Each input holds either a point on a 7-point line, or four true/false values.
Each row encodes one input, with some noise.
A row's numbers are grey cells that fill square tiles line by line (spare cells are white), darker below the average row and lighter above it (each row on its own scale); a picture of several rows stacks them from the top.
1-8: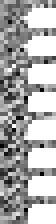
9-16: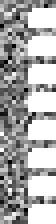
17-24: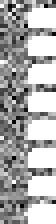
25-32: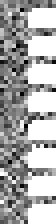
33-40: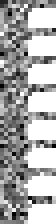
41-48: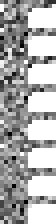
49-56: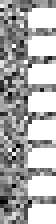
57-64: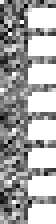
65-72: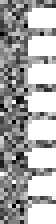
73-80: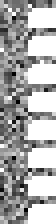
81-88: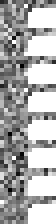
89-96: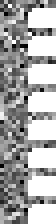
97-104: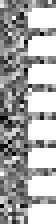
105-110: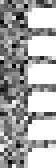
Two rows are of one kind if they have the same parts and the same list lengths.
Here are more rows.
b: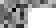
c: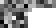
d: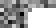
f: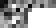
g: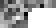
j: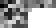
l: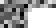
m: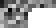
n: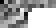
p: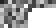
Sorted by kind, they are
b, c, d, l
f, g, j, m, n, p

